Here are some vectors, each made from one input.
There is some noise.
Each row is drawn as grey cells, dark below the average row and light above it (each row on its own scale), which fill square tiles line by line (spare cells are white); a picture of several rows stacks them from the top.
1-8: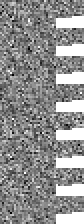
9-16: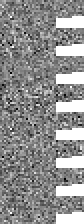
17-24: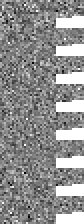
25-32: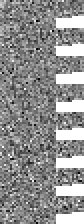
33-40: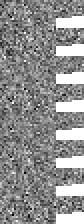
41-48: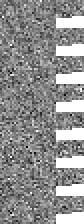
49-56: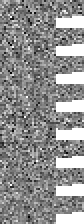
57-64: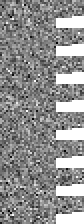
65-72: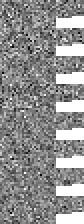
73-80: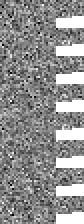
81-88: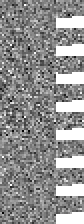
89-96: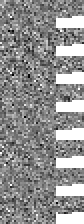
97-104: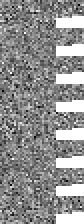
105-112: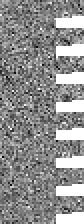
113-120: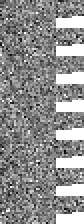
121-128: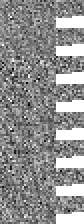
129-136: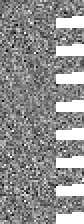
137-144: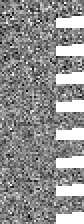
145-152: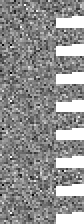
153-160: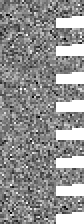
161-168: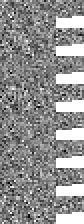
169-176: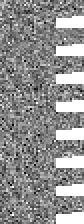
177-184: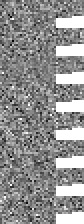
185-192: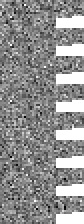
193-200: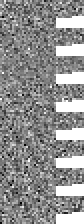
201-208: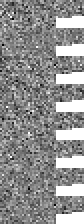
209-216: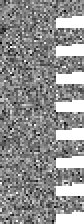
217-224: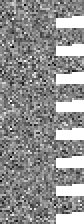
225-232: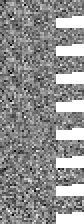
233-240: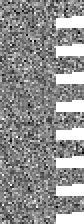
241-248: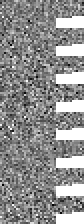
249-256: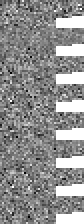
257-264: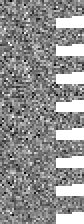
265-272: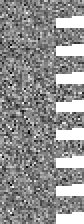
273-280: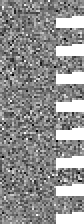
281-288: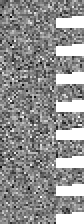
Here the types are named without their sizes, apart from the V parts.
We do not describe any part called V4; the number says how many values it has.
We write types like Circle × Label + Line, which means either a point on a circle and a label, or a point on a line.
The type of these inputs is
List(Bool × V4).
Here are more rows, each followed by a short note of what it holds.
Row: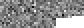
the empty list
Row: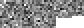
a list of two items
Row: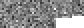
a list of one item
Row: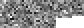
a list of one item
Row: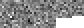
a list of two items
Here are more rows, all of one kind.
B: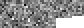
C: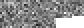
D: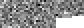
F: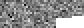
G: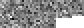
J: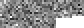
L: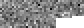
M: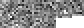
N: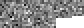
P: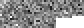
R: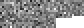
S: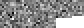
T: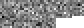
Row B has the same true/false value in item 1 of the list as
F, G, M and N.
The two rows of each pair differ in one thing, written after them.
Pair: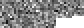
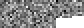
the true/false value in item 2 of the list
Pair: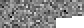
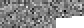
the value of V4 in item 2 of the list
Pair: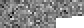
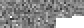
the value of V4 in item 2 of the list
